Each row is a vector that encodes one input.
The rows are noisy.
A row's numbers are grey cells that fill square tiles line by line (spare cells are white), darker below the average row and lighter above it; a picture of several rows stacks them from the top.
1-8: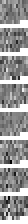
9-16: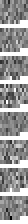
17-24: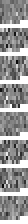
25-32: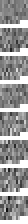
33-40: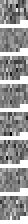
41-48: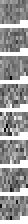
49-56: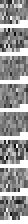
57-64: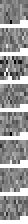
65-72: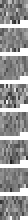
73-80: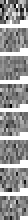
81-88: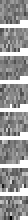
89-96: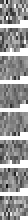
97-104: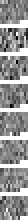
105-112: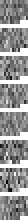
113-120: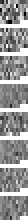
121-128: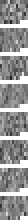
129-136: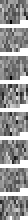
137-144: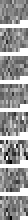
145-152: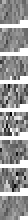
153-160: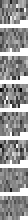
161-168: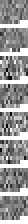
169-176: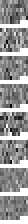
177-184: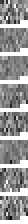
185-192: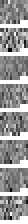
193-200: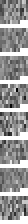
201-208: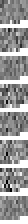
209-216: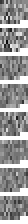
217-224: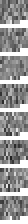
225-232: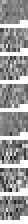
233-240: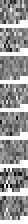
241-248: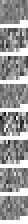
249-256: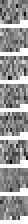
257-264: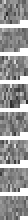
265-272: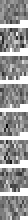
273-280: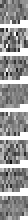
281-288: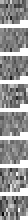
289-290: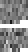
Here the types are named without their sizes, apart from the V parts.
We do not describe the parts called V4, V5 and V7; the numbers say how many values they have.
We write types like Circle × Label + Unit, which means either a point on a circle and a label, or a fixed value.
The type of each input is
Bool × V4 + (Line × (Tree + Unit) + V7) × V5.
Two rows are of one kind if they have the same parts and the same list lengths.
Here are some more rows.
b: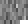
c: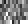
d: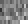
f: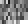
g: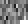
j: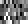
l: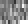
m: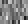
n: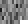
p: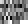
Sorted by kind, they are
b, p
c, d, f, j, m
g
l, n

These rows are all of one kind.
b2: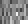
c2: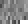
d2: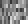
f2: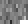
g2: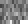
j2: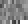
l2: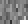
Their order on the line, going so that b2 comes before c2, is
b2, g2, l2, d2, f2, c2, j2.
